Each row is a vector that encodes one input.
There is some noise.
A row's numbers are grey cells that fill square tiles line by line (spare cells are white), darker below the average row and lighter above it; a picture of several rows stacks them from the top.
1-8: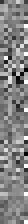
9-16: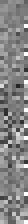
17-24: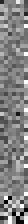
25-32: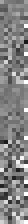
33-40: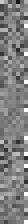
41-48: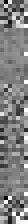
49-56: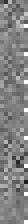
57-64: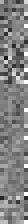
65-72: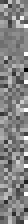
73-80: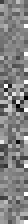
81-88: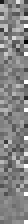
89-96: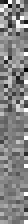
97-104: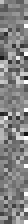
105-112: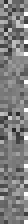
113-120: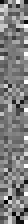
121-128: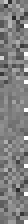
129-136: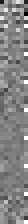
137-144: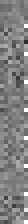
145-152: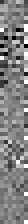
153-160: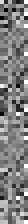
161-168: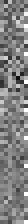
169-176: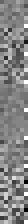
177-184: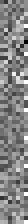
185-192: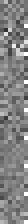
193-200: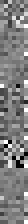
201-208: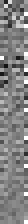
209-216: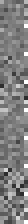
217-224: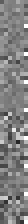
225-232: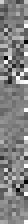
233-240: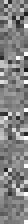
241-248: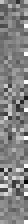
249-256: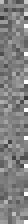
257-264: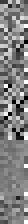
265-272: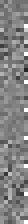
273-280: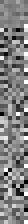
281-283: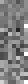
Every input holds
one of 11 labels, together with either a fixed value, or a node of a 12-node tree.
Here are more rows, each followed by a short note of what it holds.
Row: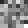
one of 11 labels
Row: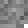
one of 11 labels and a node of a 12-node tree
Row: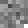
one of 11 labels and a node of a 12-node tree
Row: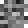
one of 11 labels
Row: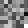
one of 11 labels and a node of a 12-node tree
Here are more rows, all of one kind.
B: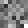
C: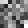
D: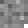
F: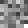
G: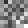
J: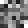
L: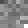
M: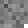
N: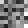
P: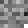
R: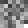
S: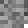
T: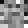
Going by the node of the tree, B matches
F, J and S.
